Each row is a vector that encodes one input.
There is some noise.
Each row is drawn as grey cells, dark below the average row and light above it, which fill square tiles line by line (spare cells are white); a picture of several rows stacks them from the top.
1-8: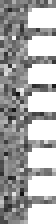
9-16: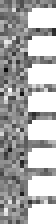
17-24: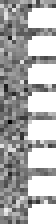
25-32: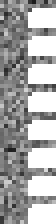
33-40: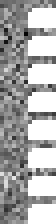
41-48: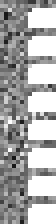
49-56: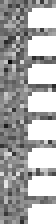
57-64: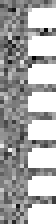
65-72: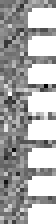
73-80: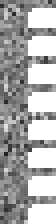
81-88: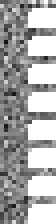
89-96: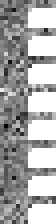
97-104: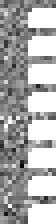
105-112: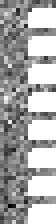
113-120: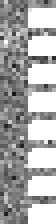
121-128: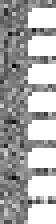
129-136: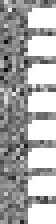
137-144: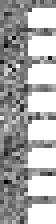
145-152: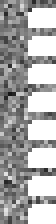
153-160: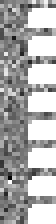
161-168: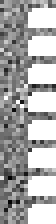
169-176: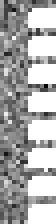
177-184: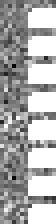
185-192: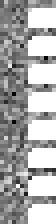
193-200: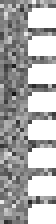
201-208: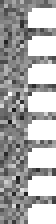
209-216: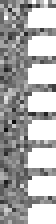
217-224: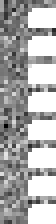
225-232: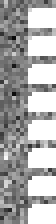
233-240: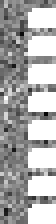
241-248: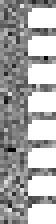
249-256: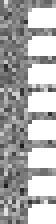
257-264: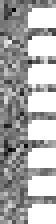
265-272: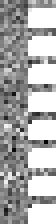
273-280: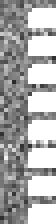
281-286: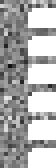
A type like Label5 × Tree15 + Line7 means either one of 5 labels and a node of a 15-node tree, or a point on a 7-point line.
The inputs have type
Bool × Circle10 × (Line5 + List2(Circle8)).
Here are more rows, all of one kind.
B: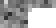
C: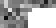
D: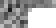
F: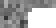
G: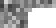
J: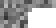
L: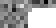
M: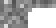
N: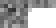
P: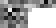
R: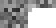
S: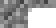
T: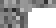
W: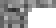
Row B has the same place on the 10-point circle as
L, N and S.
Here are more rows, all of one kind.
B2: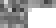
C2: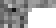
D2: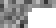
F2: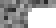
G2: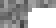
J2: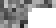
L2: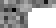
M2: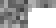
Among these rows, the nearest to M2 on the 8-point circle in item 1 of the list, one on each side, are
B2 and G2.
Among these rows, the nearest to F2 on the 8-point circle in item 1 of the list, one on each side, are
B2 and L2.
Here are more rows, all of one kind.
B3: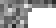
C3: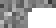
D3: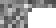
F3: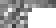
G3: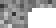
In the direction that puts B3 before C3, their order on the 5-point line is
B3, D3, G3, F3, C3.
